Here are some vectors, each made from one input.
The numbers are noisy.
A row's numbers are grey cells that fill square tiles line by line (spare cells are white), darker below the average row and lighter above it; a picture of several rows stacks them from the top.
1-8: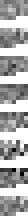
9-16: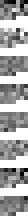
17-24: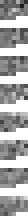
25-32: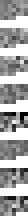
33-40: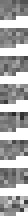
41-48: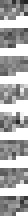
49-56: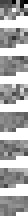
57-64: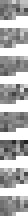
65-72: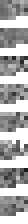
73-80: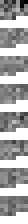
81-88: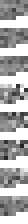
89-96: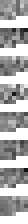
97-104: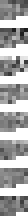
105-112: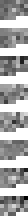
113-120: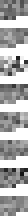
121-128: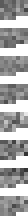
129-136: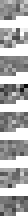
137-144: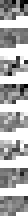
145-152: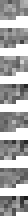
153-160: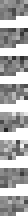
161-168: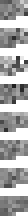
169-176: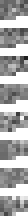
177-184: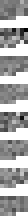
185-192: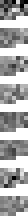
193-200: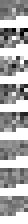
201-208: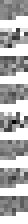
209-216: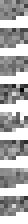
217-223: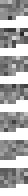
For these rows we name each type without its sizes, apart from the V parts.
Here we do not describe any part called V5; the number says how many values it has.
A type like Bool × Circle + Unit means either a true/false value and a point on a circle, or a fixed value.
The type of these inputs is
List(V5) × Tree × Tree.
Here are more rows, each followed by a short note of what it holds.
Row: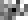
a node of each of two trees, together with a list of two items
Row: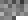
a node of each of two trees, together with a list of one item
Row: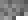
a node of each of two trees, together with a list of two items
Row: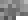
a node of each of two trees, together with a list of two items
